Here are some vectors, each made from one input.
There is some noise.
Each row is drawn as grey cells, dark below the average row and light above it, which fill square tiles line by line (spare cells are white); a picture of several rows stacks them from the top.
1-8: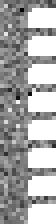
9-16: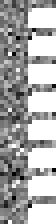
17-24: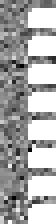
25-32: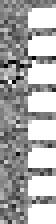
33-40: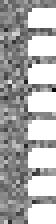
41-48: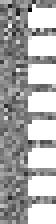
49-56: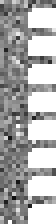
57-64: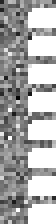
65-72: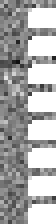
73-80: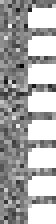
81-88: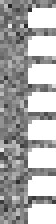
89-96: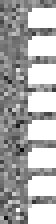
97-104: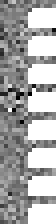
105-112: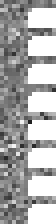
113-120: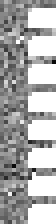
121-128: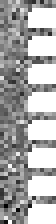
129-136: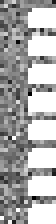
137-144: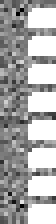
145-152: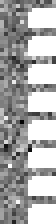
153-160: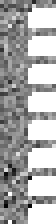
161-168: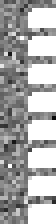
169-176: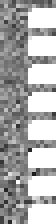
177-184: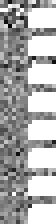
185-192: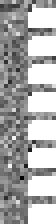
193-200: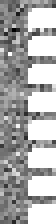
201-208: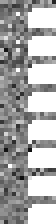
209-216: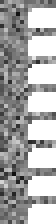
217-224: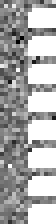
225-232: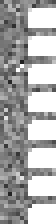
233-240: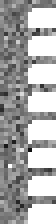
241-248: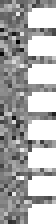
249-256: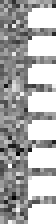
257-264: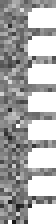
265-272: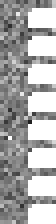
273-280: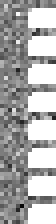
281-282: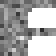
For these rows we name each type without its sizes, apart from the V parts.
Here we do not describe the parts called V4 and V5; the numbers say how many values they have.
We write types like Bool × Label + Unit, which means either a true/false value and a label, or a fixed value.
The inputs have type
((Circle + V5) × Tree + V4) × Line.
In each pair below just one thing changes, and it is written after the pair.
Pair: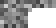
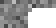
the place on the line
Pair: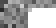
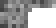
the place on the line
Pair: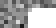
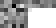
the place on the line
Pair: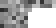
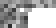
the place on the circle
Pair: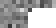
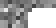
the place on the line
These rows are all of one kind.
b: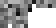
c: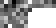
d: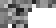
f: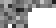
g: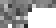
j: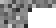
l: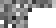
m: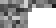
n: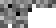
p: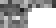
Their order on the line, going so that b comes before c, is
d, b, g, n, f, l, j, m, c, p.
